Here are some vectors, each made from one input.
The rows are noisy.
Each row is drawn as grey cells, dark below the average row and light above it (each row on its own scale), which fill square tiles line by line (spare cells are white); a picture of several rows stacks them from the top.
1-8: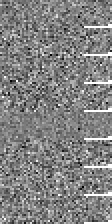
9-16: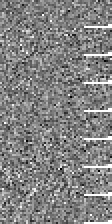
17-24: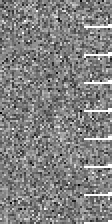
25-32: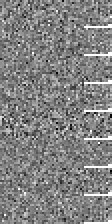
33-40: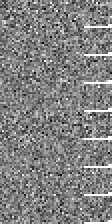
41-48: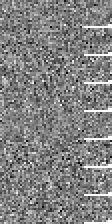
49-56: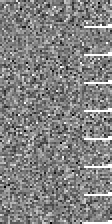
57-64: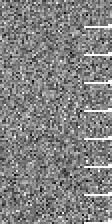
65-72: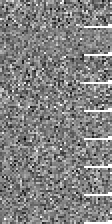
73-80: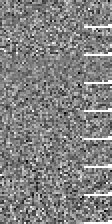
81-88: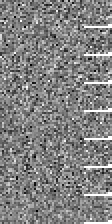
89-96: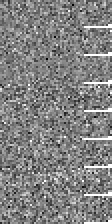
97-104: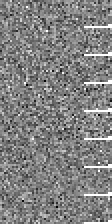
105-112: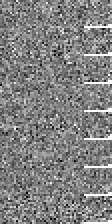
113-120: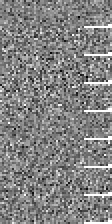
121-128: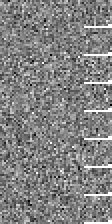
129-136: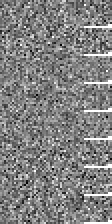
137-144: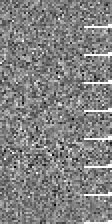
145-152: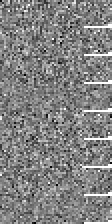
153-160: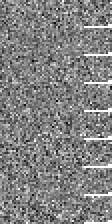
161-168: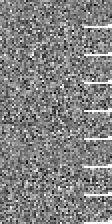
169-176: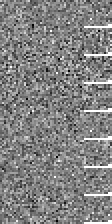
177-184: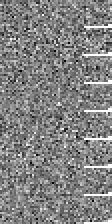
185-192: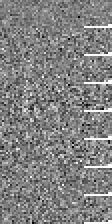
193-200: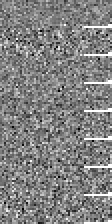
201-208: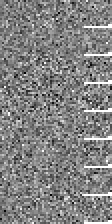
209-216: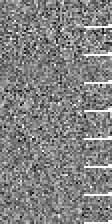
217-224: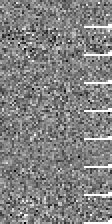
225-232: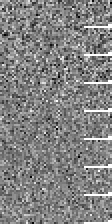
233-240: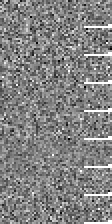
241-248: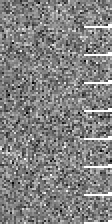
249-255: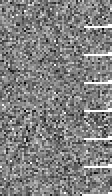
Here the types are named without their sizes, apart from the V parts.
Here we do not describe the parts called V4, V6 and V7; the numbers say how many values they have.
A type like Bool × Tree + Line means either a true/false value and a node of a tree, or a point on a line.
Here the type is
Bool × Circle × (Line + V6) × V4 + V7.
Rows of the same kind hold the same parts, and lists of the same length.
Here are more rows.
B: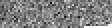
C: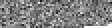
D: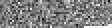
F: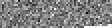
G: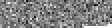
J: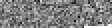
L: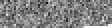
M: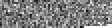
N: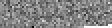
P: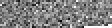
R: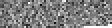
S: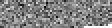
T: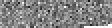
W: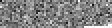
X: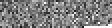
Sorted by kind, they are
B, D, F, J, M, P, X
C, L, N, S, T, W
G, R

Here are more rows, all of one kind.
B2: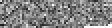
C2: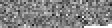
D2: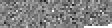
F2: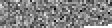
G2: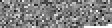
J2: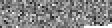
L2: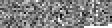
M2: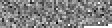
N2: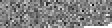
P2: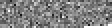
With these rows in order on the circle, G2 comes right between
L2 and P2.
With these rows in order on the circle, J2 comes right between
B2 and M2.
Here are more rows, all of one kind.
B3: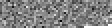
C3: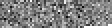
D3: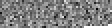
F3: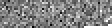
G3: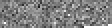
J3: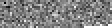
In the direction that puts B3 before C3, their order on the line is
J3, G3, F3, B3, C3, D3.
